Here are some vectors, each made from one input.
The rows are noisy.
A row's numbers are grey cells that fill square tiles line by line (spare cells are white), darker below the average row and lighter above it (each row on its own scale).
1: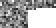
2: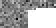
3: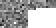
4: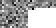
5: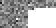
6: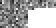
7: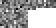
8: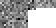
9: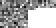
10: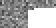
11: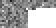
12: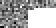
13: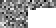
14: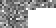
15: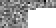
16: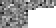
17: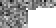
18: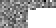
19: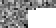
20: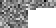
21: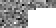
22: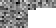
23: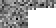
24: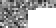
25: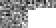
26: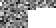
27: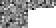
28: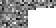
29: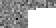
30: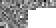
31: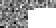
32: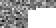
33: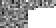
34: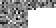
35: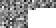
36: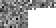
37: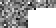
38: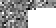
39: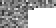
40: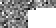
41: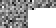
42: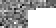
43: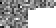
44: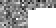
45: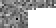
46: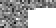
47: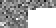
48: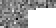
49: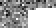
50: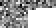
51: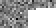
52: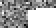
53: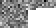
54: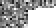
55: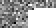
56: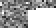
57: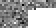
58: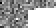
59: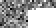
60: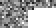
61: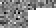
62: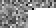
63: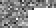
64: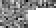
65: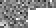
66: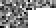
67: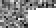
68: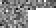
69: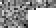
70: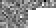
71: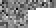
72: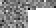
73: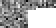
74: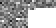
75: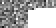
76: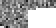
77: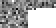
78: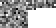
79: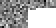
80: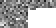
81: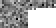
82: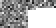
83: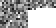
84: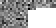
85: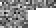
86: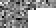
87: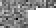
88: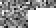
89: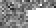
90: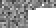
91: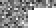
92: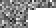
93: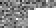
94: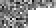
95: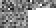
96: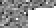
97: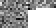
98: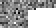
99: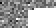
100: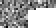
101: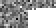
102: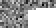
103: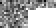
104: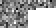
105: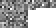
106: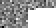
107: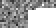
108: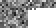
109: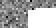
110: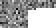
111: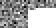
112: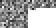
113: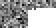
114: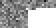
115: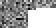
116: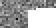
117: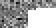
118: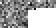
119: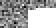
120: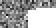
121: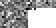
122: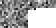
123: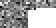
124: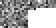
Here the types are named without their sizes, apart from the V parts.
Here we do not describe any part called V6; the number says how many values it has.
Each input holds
either a label and a true/false value, or a value of V6.
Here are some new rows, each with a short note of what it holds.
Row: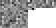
a label and a true/false value
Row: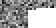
a value of V6
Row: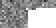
a label and a true/false value
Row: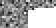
a label and a true/false value
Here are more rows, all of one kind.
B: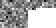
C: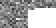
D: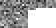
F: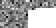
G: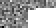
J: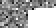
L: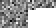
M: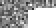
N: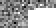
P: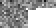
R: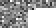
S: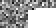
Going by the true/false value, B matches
D, N and P.
